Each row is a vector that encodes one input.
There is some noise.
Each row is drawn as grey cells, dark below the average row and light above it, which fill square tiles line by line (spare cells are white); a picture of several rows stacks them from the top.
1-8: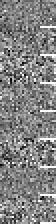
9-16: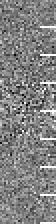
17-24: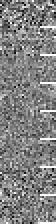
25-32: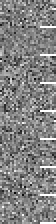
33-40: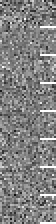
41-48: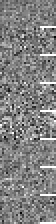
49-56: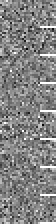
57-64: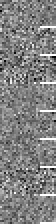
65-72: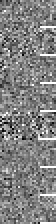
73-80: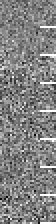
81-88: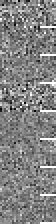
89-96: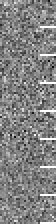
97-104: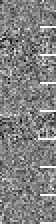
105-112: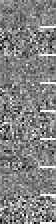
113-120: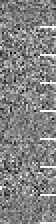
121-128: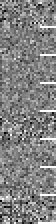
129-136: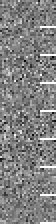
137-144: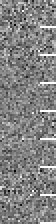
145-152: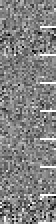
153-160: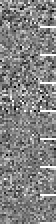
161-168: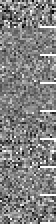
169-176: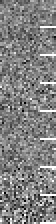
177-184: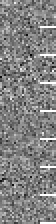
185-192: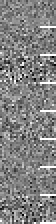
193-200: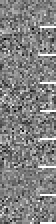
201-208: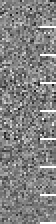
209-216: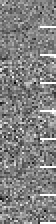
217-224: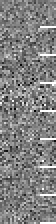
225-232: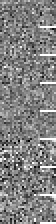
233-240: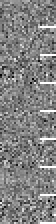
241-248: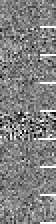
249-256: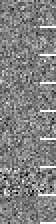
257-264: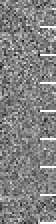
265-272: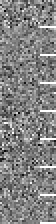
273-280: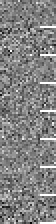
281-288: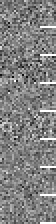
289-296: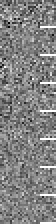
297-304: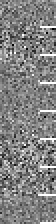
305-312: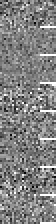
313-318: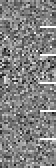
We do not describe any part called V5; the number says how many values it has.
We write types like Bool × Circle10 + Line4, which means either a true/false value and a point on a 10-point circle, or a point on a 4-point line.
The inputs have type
(Bool × Bool × Bool + Line9) × Tree11 × (Tree12 + V5).
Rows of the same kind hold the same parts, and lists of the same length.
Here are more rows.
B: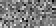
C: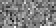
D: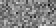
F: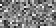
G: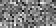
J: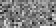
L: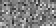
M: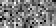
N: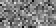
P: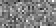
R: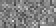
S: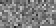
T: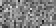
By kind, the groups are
B, C, D, F, T
G, M, N, S
J, L, P
R

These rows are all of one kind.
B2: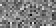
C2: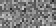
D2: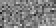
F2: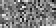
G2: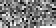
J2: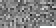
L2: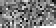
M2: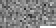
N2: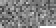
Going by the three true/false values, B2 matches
C2 and F2.
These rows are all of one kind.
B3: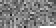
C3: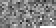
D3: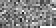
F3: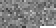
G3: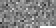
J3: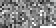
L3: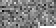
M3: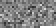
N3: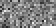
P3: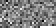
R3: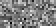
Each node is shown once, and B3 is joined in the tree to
D3 and G3.
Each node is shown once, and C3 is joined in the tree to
J3 and R3.
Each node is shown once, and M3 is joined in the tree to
F3.
